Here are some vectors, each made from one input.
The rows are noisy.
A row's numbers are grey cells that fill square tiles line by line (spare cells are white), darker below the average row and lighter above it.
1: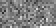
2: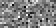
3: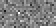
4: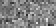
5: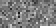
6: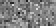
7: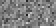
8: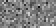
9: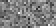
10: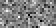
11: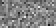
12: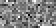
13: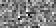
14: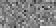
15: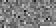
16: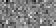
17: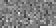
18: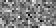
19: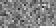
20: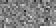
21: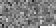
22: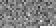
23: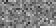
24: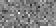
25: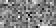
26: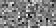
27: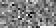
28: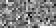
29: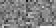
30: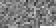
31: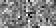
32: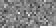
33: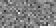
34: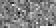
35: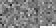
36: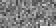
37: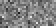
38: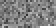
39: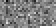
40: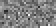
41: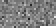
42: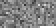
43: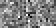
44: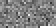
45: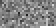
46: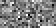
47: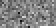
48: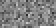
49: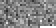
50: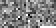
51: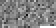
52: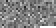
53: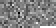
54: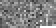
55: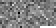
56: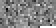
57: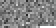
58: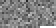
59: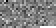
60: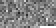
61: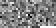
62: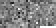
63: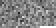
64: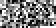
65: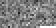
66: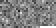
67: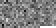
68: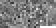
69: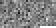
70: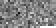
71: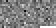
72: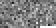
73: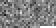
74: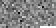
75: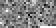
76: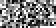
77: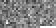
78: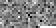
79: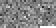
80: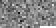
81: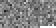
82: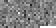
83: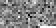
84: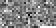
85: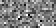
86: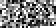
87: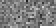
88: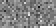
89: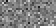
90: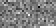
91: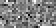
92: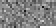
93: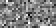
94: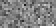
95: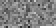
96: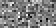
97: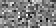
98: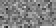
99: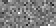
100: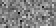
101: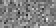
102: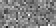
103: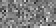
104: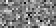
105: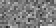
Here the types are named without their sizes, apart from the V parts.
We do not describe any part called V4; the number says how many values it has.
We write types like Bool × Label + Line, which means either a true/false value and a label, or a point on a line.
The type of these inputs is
List(Label × (Line + V4)).
